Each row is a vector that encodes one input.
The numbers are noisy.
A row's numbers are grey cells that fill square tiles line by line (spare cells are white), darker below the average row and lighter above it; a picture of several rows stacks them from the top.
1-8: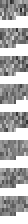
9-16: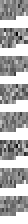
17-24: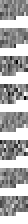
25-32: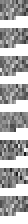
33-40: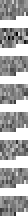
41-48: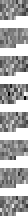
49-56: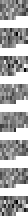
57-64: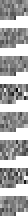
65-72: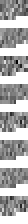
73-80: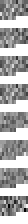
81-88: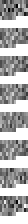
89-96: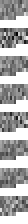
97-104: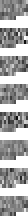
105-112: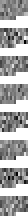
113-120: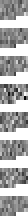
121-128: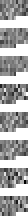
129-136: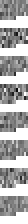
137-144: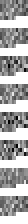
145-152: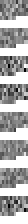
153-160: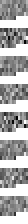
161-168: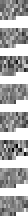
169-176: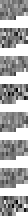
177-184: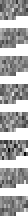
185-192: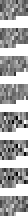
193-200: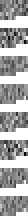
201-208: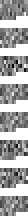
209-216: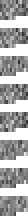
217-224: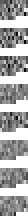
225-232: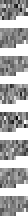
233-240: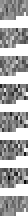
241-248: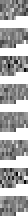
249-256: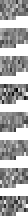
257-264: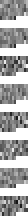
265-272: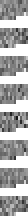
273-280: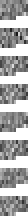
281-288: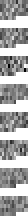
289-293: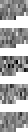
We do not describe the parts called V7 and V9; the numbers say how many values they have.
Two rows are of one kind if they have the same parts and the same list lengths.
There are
4 kinds of row.
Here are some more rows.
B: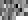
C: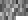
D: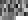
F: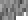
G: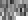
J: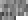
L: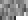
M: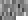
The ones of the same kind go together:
B, D
C
F, J, L, M
G

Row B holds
two labels (each one of 4).
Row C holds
a point on each of two 5-point lines.
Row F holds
a value of V7 and a value of V9.
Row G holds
a fixed value.
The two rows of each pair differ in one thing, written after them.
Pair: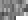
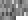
the value of V9
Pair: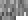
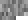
the value of V9
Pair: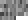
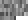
the value of V7
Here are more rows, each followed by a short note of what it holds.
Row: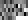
two labels (each one of 4)
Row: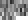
a fixed value
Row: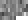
a value of V7 and a value of V9
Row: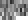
a fixed value
